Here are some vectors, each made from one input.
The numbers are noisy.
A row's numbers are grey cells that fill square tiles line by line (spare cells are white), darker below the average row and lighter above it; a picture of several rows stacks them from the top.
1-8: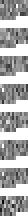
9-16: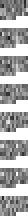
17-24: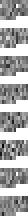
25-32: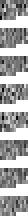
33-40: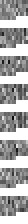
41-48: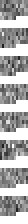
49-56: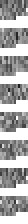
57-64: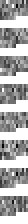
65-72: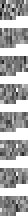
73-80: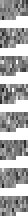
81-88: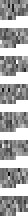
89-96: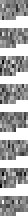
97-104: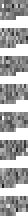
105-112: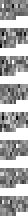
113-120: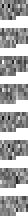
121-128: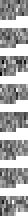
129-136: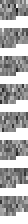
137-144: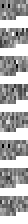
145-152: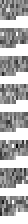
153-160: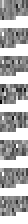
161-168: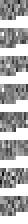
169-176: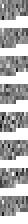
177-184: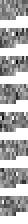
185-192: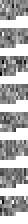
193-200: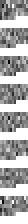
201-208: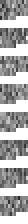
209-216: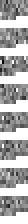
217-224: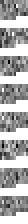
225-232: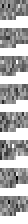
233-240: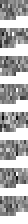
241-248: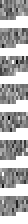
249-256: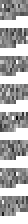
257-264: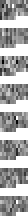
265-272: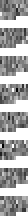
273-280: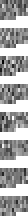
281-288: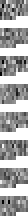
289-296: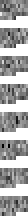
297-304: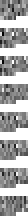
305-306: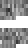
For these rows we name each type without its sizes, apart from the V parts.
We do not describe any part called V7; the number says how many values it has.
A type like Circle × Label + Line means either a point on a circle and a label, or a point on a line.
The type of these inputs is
List(Line) × V7.
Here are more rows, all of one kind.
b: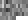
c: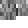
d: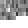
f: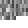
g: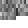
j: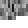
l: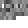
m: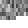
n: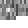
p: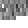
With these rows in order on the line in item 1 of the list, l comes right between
j and m.
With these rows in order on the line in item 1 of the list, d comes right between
b and c.
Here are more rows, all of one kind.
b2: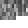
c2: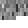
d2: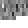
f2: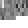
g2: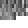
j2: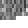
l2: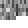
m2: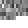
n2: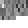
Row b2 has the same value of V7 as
g2 and j2.
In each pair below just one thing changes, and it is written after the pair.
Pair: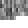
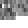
the place on the line in item 1 of the list
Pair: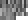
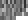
the place on the line in item 1 of the list
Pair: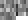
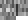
the place on the line in item 1 of the list
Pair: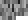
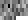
the place on the line in item 1 of the list
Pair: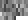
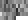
the place on the line in item 1 of the list
